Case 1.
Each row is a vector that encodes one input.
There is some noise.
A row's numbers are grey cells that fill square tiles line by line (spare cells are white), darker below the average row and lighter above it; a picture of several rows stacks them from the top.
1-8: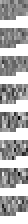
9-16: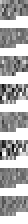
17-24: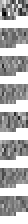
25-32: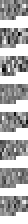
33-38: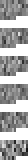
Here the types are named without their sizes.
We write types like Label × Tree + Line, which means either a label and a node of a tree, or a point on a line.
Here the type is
Bool × Bool × Bool + Line.
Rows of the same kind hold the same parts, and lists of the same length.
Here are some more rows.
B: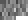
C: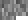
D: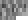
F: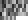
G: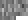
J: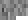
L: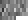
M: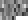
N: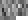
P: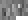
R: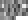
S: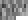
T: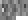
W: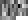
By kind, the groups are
B, C, D, F, G, J, L, N, P, S, T
M, R, W

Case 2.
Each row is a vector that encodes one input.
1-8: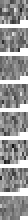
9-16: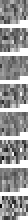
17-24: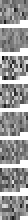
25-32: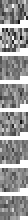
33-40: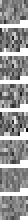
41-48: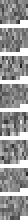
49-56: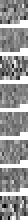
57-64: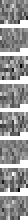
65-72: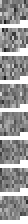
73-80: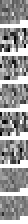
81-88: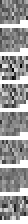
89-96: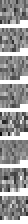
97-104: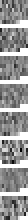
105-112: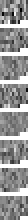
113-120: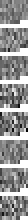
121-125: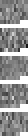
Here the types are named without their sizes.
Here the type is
Bool × Bool × Bool + Circle.
